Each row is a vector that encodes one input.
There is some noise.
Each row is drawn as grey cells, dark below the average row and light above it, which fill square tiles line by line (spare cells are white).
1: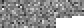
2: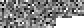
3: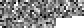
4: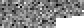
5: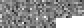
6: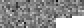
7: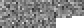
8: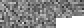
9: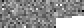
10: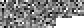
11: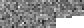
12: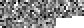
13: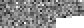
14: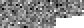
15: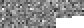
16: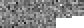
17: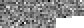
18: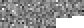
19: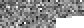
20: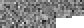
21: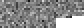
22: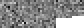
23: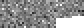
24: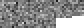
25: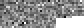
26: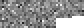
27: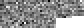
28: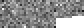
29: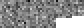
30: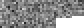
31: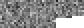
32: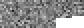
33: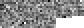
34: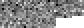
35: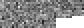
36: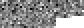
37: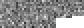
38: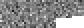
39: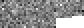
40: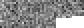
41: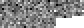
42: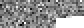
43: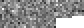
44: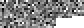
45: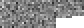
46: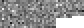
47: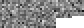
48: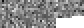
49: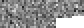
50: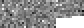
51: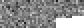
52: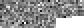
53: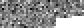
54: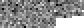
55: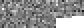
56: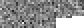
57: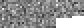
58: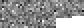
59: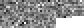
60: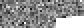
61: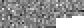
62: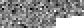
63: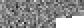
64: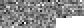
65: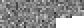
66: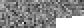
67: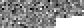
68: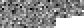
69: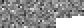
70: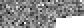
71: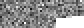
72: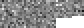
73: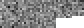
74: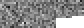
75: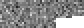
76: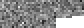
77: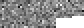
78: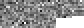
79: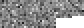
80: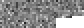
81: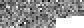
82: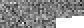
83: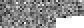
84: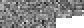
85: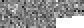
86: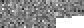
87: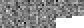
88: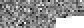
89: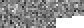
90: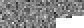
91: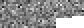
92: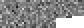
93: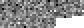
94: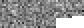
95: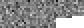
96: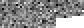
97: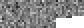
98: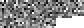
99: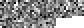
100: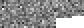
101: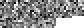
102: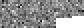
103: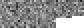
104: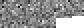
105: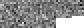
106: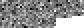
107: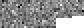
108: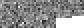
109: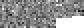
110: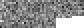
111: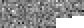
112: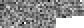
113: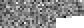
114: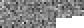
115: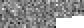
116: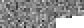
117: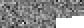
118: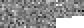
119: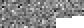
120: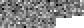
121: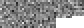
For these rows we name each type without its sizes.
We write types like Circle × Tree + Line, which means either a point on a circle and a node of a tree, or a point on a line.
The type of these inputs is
Bool × List(Label + Line).
